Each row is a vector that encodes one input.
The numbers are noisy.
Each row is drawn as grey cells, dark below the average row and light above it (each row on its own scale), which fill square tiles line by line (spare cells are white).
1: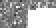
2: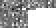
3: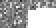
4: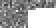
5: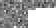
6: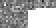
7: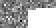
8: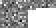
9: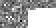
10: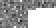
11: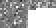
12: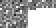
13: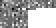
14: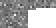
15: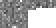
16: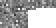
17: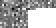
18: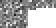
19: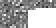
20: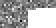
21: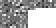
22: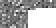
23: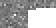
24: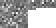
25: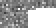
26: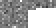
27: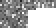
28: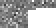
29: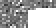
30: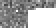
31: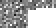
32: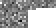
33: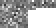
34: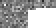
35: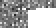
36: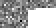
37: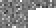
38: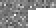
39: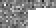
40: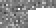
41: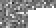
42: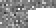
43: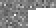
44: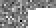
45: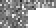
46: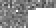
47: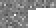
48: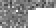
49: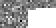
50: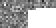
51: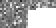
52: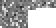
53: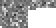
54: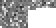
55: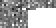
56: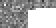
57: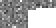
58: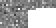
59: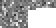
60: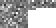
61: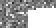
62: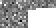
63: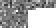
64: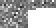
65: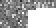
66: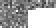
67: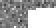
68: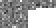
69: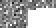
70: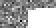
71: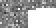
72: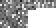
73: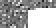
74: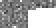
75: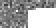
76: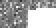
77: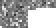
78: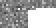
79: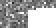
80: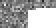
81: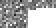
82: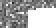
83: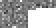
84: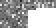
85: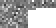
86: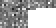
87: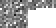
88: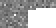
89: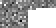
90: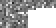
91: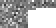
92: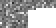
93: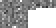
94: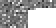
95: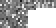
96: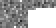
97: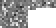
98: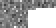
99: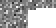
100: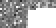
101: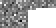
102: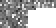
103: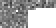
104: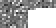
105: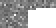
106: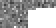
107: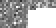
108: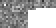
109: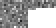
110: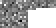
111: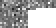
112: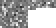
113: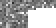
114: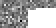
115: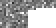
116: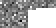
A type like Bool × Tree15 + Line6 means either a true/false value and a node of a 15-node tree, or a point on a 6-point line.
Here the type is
Bool × Bool × Bool × Bool.
